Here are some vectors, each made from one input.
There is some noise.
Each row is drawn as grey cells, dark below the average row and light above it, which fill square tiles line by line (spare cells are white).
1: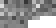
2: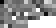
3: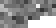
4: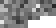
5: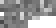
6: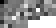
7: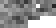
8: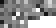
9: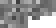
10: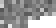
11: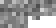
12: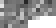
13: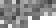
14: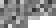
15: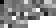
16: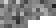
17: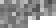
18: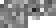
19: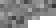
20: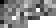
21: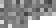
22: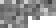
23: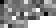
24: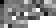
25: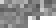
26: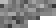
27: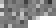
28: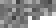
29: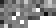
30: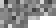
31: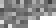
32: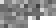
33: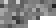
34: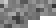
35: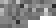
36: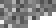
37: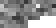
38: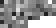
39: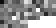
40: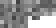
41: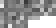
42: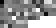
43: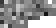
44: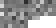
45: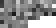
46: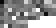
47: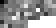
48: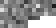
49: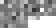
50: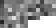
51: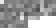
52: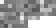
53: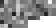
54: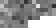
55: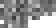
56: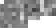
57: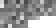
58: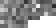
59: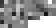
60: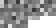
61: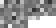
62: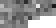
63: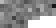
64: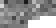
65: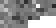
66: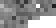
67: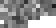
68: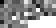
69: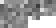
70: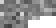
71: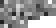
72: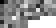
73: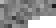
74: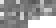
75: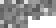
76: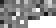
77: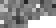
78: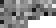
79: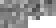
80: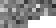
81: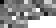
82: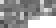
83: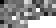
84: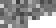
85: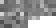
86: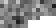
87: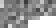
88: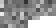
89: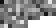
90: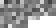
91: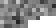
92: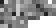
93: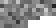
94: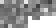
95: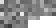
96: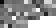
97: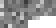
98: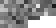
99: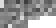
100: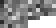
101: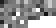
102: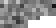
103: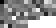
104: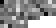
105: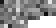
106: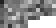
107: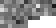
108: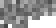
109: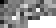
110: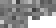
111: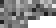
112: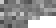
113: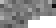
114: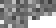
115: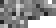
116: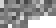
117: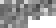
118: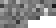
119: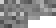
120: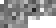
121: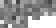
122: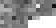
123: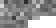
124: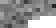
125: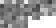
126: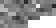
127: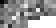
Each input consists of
either a point on an 8-point line, or a point on an 11-point line and a true/false value.
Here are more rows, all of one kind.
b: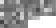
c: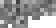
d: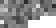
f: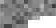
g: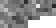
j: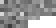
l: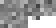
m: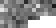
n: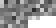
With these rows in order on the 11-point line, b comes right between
j and n.
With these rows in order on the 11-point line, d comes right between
g and m.
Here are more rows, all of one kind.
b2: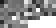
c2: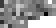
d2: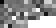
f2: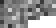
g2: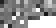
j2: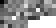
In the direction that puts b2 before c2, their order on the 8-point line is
f2, j2, b2, d2, g2, c2.
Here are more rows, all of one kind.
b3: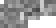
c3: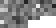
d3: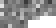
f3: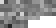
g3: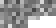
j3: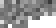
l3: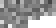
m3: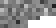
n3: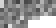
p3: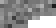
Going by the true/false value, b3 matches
f3, m3 and p3.
